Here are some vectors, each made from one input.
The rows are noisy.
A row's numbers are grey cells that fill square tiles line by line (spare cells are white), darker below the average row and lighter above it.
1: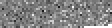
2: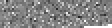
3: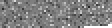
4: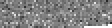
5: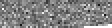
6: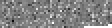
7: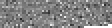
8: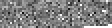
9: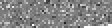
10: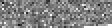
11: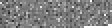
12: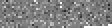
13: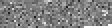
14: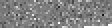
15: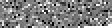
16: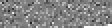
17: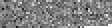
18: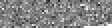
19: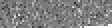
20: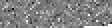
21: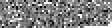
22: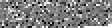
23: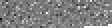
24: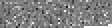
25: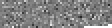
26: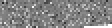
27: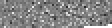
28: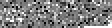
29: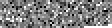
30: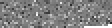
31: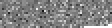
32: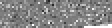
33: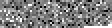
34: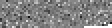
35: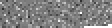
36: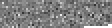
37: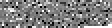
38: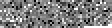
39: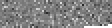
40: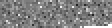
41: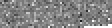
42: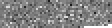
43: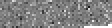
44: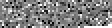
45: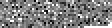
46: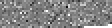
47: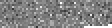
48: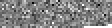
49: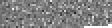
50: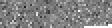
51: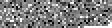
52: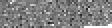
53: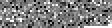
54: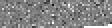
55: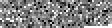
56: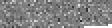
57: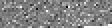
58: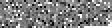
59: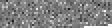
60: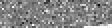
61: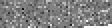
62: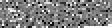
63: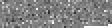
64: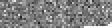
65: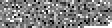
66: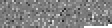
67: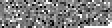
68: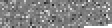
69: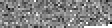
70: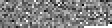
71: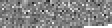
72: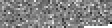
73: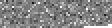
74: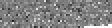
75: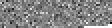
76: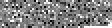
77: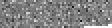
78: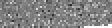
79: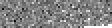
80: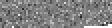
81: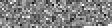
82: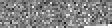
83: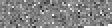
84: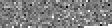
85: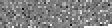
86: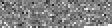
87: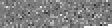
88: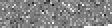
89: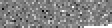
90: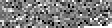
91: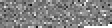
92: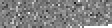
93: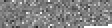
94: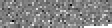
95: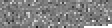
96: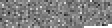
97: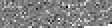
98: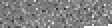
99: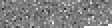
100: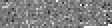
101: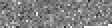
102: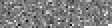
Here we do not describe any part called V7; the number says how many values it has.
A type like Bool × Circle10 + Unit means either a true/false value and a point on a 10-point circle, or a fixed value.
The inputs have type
(Circle9 + Unit) × V7 + Line6.
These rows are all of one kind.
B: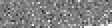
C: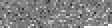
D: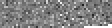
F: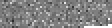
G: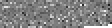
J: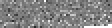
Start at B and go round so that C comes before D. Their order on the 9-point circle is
B, C, D, G, F, J.
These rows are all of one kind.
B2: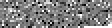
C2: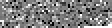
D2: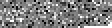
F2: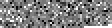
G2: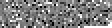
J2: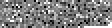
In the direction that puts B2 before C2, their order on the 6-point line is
F2, D2, J2, G2, B2, C2.
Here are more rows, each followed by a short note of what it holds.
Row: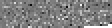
a point on a 9-point circle and a value of V7
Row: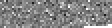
a value of V7
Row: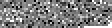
a point on a 6-point line
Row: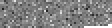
a point on a 9-point circle and a value of V7
